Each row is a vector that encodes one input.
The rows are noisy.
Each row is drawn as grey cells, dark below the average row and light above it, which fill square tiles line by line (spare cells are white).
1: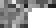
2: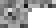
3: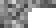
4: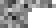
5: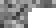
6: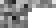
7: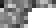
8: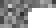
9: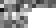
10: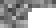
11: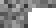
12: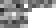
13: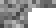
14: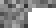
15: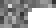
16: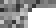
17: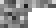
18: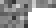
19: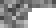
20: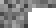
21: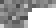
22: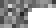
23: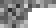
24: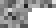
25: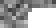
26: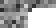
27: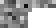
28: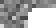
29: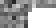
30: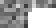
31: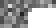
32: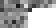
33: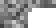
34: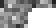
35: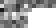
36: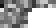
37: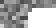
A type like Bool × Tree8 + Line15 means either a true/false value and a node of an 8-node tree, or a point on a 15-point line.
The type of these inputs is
Line5 + Line6.
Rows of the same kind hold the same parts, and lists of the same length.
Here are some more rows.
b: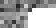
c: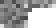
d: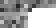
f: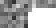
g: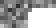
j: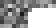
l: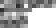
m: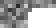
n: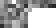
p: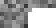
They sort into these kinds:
b, c, d, g, j, l, m
f, n, p

